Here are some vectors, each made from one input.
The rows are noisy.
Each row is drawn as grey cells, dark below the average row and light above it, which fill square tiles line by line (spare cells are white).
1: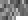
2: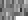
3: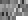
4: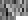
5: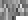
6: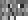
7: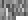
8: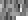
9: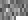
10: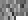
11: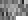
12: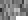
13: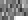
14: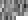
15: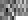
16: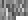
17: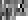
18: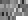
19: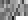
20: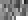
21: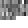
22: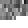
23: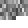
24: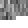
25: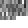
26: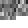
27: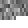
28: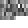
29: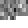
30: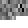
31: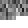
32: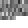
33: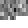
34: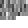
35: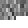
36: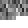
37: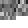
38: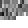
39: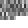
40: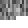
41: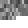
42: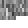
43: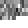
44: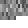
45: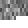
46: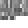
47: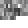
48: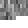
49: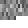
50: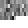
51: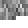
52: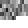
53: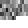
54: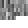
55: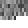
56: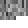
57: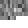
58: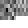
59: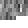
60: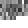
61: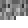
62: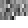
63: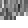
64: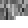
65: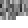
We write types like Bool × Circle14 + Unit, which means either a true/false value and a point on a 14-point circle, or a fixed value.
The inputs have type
Bool × Bool × Bool × Bool × Tree7.
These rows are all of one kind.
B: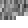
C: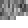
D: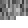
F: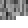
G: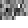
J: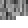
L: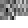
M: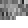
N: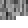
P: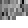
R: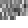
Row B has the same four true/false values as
F, J and N.
